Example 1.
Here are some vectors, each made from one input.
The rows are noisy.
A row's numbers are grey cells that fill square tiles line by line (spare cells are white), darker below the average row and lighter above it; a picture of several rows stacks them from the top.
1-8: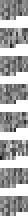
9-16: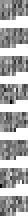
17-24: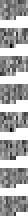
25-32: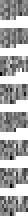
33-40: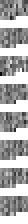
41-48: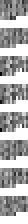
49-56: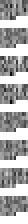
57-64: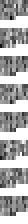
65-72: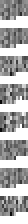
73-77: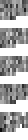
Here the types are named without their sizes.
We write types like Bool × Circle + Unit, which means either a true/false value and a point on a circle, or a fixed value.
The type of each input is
Line.
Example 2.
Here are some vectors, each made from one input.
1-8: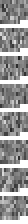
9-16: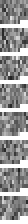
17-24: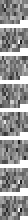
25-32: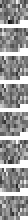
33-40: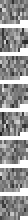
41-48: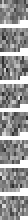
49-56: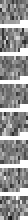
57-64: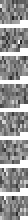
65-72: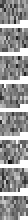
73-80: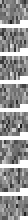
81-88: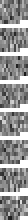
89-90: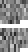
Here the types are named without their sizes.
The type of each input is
Tree.
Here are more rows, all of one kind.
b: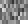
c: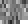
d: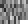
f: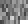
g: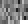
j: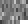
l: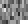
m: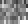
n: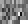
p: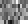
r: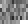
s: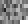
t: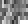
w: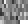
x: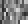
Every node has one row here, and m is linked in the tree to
r and t.
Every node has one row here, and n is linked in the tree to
f.
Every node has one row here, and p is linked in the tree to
c.
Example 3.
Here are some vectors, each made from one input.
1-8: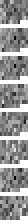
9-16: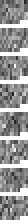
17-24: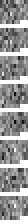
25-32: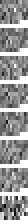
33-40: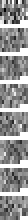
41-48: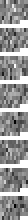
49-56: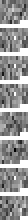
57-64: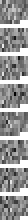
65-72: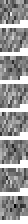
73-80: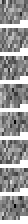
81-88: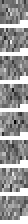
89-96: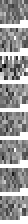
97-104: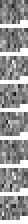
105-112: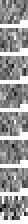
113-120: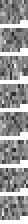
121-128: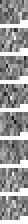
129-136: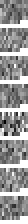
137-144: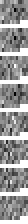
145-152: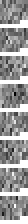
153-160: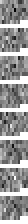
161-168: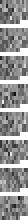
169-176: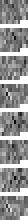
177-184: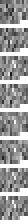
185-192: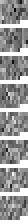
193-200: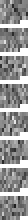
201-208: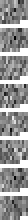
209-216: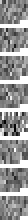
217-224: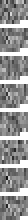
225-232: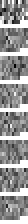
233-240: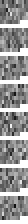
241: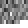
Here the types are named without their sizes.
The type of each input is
Circle + Unit.
